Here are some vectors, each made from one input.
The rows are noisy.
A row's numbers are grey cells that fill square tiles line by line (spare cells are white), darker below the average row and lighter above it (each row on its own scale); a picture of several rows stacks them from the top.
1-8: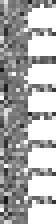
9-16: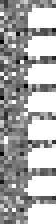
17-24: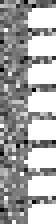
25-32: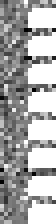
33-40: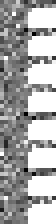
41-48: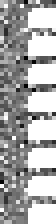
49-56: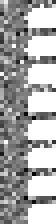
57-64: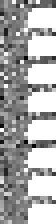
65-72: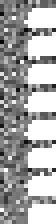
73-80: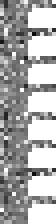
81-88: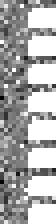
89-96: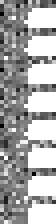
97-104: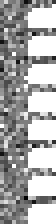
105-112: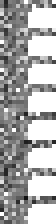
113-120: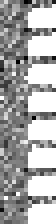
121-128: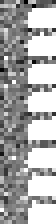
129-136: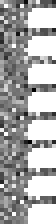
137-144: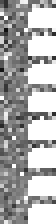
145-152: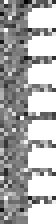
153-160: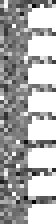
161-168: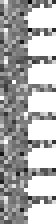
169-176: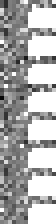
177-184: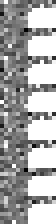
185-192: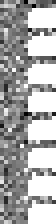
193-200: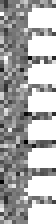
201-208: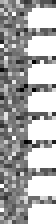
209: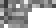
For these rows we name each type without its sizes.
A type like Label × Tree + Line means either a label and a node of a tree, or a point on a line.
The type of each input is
(Bool × Bool × Bool + Line) × Line + Tree × Tree.
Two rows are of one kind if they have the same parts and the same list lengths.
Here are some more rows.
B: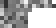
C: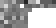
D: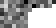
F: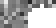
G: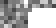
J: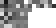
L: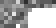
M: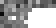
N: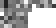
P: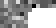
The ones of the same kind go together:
B, G, J, N
C, M
D, F, L, P

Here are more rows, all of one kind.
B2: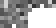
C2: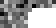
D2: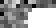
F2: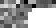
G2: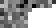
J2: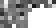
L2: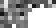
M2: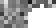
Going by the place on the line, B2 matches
F2 and M2.
